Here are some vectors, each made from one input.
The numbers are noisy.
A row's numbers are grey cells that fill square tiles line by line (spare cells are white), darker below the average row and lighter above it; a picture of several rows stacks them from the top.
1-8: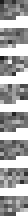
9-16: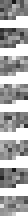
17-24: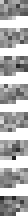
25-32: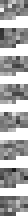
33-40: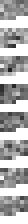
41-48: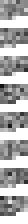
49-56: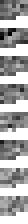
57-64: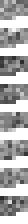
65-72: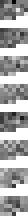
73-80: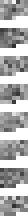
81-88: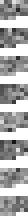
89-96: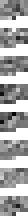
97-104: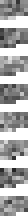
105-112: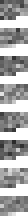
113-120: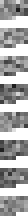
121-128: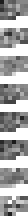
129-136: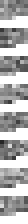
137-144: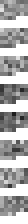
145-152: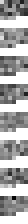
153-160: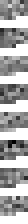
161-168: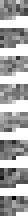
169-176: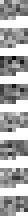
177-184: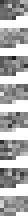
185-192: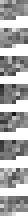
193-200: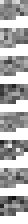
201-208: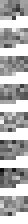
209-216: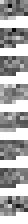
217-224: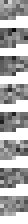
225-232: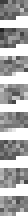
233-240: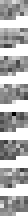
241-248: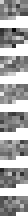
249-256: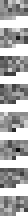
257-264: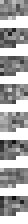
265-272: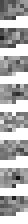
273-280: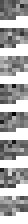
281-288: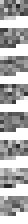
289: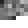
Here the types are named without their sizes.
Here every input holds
either a label, or a node of a tree and a true/false value.
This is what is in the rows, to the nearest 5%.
About 40% of them hold a label. The rest hold a node of a tree and a true/false value.
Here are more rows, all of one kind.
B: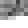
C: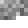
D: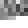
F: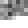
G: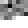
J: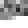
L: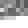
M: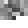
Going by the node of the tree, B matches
F and G.
